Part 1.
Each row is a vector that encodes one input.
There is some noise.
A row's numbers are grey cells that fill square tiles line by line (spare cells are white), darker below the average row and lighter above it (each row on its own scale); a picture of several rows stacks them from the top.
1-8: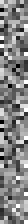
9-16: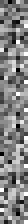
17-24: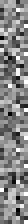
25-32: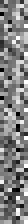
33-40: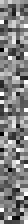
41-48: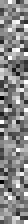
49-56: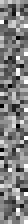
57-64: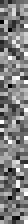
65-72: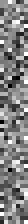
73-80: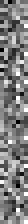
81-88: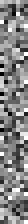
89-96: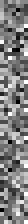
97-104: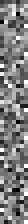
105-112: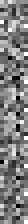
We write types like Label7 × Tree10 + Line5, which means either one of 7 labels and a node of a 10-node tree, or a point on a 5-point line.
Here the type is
Bool × Bool × Bool.
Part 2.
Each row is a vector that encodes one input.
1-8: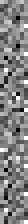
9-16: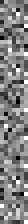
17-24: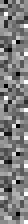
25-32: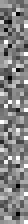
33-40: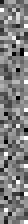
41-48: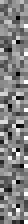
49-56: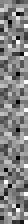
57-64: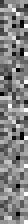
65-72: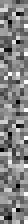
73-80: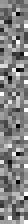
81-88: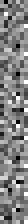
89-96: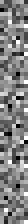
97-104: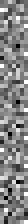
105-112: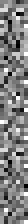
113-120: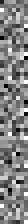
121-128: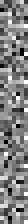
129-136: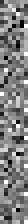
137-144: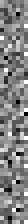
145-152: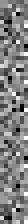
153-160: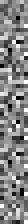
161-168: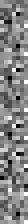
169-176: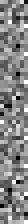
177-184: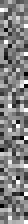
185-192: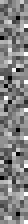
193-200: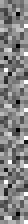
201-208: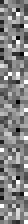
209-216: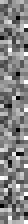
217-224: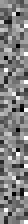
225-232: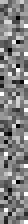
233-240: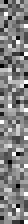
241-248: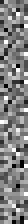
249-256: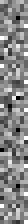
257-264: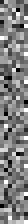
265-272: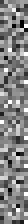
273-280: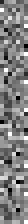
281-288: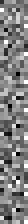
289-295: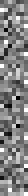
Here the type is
Line15.
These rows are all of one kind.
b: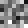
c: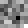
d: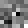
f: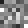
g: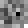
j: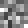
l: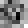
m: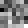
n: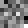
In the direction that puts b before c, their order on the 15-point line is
n, m, b, c, l, g, d, j, f.
